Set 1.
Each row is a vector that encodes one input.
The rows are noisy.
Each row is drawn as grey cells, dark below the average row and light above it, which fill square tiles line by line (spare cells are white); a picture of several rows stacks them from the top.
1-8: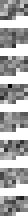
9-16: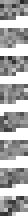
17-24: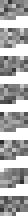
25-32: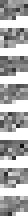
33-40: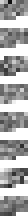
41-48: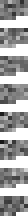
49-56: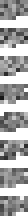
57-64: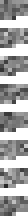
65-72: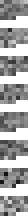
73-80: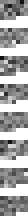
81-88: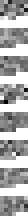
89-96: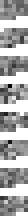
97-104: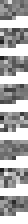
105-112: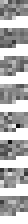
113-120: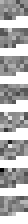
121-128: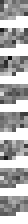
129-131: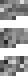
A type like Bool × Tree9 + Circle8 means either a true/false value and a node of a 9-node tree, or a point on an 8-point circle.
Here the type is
List3(Line7).
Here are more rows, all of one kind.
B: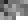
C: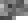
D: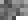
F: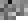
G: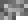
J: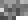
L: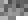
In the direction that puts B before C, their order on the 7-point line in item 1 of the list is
F, L, G, B, C, D, J.
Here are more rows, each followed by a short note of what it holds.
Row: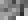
the empty list
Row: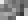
the empty list
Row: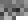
a list of one item
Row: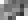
the empty list
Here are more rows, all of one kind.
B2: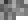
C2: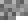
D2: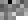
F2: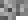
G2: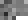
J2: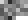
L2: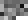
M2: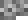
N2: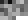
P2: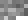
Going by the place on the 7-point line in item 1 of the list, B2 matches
G2 and L2.
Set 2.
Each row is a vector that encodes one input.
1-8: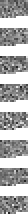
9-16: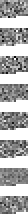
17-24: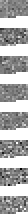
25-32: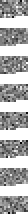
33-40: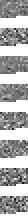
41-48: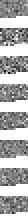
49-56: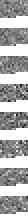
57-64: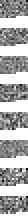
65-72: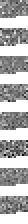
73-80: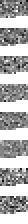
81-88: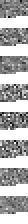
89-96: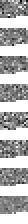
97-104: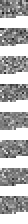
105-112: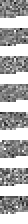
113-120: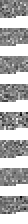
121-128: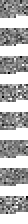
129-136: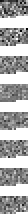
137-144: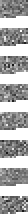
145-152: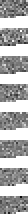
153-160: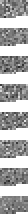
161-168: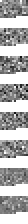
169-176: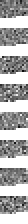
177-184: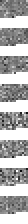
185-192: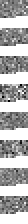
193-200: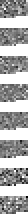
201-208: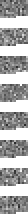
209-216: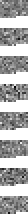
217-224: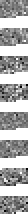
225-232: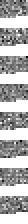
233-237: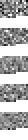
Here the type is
Bool × List2(Line7).
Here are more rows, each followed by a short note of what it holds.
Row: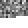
a true/false value, together with a list of one item
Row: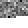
a true/false value, together with the empty list
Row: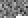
a true/false value, together with a list of one item
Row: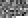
a true/false value, together with the empty list
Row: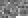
a true/false value, together with a list of one item
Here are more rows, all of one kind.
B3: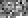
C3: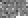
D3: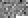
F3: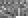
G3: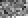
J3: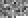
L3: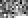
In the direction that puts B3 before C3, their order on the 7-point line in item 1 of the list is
F3, B3, G3, J3, C3, D3, L3.
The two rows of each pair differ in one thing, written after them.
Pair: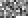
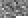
the place on the 7-point line in item 2 of the list
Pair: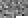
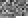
the place on the 7-point line in item 2 of the list
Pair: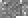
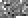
the place on the 7-point line in item 1 of the list
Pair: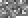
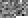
the place on the 7-point line in item 2 of the list
